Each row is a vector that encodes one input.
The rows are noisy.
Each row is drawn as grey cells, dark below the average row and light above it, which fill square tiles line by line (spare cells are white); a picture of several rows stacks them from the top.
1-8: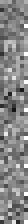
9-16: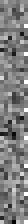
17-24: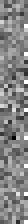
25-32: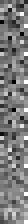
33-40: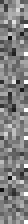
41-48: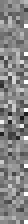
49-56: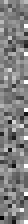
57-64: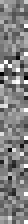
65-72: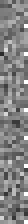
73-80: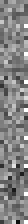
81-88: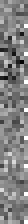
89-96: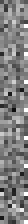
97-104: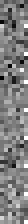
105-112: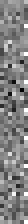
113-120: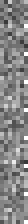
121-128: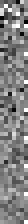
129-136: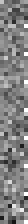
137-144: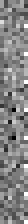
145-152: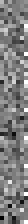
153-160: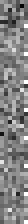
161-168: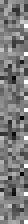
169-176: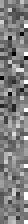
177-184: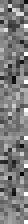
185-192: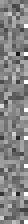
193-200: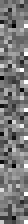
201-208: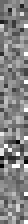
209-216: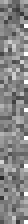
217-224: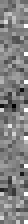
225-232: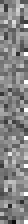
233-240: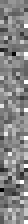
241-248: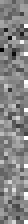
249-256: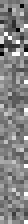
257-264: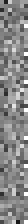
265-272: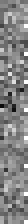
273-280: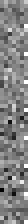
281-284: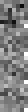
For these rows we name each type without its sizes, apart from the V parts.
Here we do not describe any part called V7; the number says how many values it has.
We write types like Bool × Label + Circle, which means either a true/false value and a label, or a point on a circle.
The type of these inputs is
List(Bool × V7 + Line).
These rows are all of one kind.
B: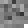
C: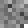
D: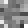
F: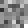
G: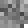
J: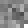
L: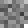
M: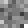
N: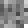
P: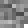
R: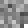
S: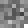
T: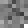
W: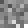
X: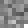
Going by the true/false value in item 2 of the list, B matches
G, J, N and P.
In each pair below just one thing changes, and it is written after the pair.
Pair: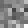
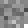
the value of V7 in item 1 of the list
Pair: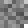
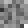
the value of V7 in item 1 of the list
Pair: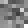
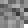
the value of V7 in item 1 of the list
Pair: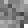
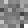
the value of V7 in item 2 of the list
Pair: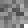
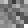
the true/false value in item 1 of the list
